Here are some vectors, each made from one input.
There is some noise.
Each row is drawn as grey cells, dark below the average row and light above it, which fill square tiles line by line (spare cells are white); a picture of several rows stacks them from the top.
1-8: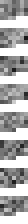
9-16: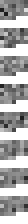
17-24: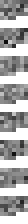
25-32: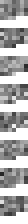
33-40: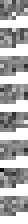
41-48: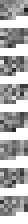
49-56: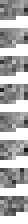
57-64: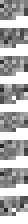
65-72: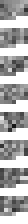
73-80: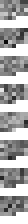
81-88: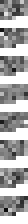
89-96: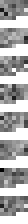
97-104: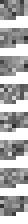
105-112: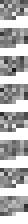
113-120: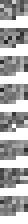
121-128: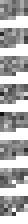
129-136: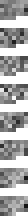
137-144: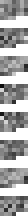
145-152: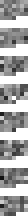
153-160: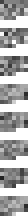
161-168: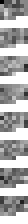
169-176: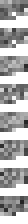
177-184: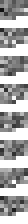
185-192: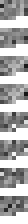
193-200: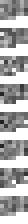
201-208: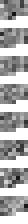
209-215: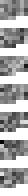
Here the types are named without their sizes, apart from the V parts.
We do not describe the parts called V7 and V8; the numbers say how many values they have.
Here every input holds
either a point on a line, a value of V7 and a value of V8, or a node of a tree.
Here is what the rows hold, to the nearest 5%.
About 55% of them hold a point on a line, a value of V7 and a value of V8. The rest hold a node of a tree.
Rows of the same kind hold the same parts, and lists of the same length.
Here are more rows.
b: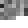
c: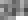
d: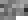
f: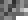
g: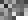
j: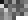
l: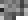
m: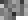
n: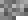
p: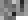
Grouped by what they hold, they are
b, c, d, n
f, g, j, l, m, p

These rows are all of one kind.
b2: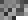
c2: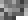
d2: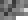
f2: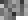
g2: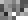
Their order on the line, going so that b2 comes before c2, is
g2, f2, d2, b2, c2.
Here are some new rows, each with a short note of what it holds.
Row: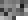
a point on a line, a value of V7 and a value of V8
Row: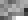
a node of a tree
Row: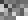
a point on a line, a value of V7 and a value of V8
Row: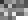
a point on a line, a value of V7 and a value of V8
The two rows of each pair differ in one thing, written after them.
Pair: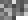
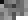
the value of V7
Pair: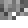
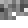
the value of V7
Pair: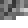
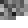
the value of V8
